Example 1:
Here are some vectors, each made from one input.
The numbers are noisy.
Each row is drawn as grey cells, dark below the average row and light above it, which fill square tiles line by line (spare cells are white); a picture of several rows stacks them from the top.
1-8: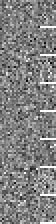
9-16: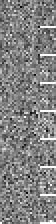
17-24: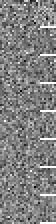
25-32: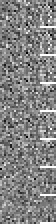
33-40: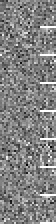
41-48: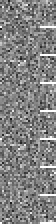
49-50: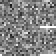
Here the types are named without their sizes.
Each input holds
either a point on each of two lines, or a node of a tree.
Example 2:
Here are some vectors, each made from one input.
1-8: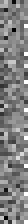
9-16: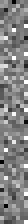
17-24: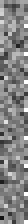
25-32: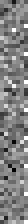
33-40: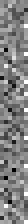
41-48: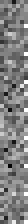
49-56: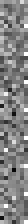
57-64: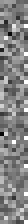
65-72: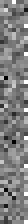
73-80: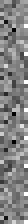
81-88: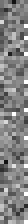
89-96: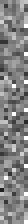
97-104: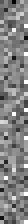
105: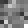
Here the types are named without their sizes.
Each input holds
a point on a circle and a point on a line.
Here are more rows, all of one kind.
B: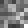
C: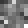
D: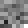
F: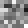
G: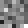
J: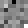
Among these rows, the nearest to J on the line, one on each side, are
F and G.
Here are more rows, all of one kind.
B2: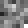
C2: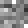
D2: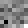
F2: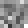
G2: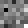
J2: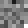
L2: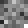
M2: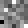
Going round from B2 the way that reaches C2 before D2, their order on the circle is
B2, L2, M2, C2, F2, D2, J2, G2.
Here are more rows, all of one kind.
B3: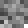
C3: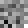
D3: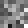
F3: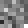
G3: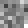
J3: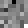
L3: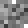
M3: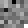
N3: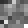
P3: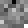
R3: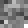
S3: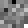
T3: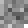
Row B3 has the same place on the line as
F3, M3, S3 and T3.
